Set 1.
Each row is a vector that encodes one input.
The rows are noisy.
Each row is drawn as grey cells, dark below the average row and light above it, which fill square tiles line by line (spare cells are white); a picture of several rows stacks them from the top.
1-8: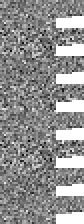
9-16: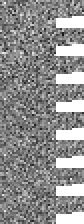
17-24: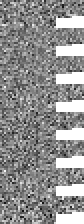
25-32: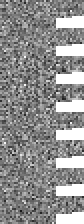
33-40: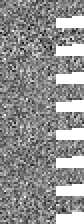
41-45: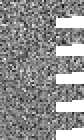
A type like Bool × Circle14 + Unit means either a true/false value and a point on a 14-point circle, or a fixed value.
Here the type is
Line9.
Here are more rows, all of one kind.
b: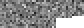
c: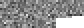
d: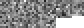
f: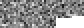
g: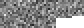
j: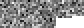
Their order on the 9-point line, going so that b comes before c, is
j, f, d, g, b, c.
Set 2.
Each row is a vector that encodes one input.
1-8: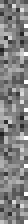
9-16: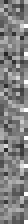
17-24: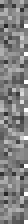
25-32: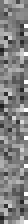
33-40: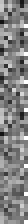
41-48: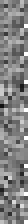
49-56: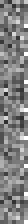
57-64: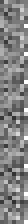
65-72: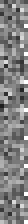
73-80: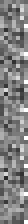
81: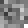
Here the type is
Line11.
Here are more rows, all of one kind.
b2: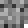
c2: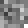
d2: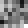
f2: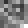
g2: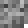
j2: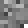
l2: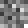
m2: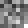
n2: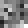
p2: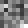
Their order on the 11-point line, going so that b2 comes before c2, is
d2, n2, p2, f2, m2, b2, g2, j2, c2, l2.
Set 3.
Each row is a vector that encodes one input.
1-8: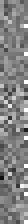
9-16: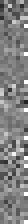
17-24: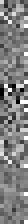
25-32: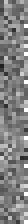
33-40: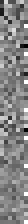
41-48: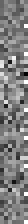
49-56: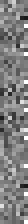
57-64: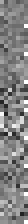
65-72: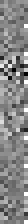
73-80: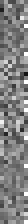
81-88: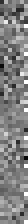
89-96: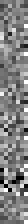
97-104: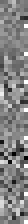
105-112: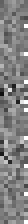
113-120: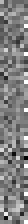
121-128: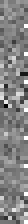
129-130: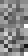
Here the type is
Tree12.
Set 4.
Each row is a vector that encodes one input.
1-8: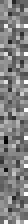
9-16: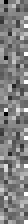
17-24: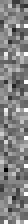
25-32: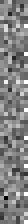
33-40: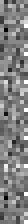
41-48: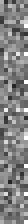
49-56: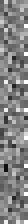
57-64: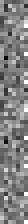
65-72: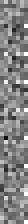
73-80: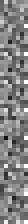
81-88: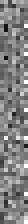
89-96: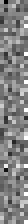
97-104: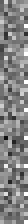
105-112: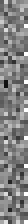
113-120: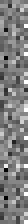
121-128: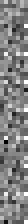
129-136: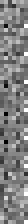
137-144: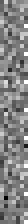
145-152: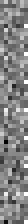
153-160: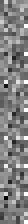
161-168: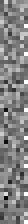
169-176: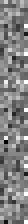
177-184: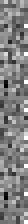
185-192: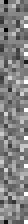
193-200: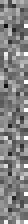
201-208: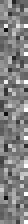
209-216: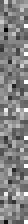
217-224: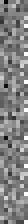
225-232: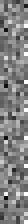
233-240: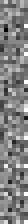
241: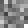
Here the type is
Line15.
